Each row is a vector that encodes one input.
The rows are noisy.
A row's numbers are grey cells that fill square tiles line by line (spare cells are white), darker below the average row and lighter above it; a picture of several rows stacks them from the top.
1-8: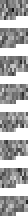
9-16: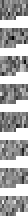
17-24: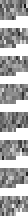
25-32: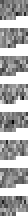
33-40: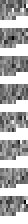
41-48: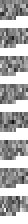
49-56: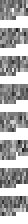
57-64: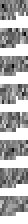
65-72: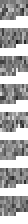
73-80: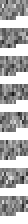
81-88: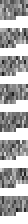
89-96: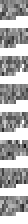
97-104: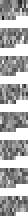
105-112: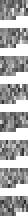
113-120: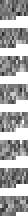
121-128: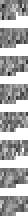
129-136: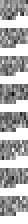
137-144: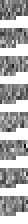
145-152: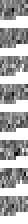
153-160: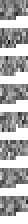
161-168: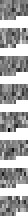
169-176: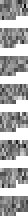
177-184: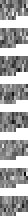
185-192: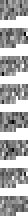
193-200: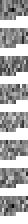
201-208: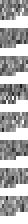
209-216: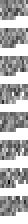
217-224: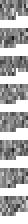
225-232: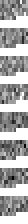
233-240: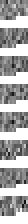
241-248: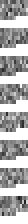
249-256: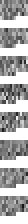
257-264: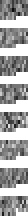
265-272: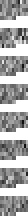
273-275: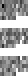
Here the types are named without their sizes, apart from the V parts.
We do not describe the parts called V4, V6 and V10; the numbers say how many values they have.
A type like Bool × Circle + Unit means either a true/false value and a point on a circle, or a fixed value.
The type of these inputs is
Label × V4 × V6 + Line × (Line + V10).
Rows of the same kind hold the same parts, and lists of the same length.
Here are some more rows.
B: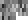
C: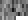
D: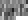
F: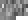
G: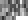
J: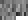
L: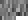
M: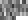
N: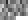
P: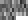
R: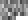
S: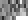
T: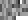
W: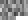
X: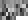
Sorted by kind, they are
B, G, M, P, S, T
C, D, J, L
F, N, R, W, X

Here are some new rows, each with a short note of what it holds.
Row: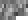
a point on a line and a value of V10
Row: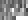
a label, a value of V4 and a value of V6
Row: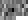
a point on each of two lines
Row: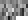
a point on a line and a value of V10
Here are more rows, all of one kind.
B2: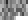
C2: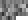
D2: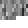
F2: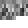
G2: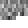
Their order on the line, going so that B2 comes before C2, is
B2, G2, D2, F2, C2.
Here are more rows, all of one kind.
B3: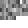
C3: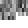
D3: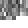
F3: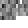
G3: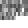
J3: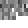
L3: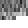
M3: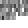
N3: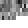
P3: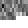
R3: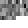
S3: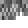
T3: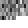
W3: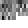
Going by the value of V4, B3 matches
F3, P3 and S3.
